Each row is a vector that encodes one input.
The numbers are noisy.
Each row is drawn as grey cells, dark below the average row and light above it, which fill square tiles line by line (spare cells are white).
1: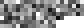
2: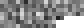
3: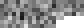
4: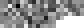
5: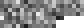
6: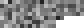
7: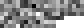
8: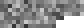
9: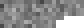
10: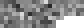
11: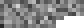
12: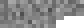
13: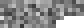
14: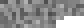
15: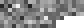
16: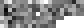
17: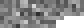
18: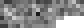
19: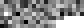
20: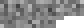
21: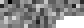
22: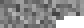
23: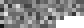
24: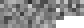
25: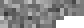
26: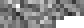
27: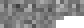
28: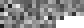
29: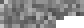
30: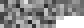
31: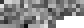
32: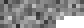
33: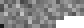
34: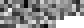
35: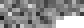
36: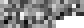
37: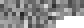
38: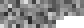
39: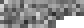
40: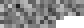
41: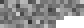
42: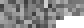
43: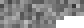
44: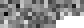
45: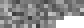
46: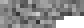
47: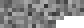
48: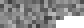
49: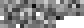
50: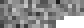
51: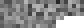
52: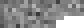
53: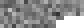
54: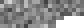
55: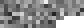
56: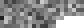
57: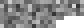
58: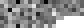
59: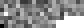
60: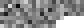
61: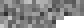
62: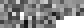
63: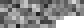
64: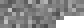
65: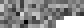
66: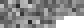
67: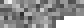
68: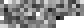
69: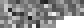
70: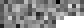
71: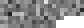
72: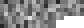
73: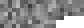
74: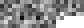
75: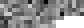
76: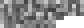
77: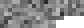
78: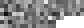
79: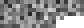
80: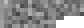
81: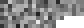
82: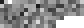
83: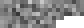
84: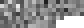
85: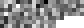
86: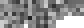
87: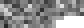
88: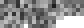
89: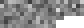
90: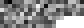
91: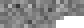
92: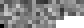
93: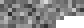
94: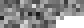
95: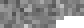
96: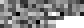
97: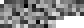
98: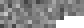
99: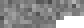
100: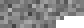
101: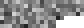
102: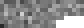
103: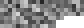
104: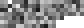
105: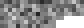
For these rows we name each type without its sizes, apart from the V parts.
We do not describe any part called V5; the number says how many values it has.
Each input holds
either a true/false value and a value of V5, or a list of points on a line.
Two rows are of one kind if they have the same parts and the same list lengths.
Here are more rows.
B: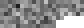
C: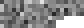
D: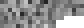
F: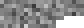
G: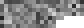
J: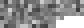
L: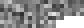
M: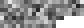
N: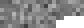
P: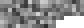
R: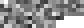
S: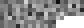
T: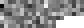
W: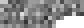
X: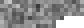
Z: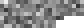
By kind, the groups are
B, G, N, S, T
C, L, P, X
D, F, J, M
R, W, Z

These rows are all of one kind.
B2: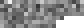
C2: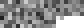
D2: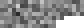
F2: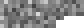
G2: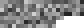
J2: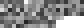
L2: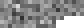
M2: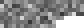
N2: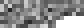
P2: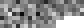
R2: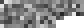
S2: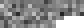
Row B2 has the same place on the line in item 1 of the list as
D2, N2 and S2.
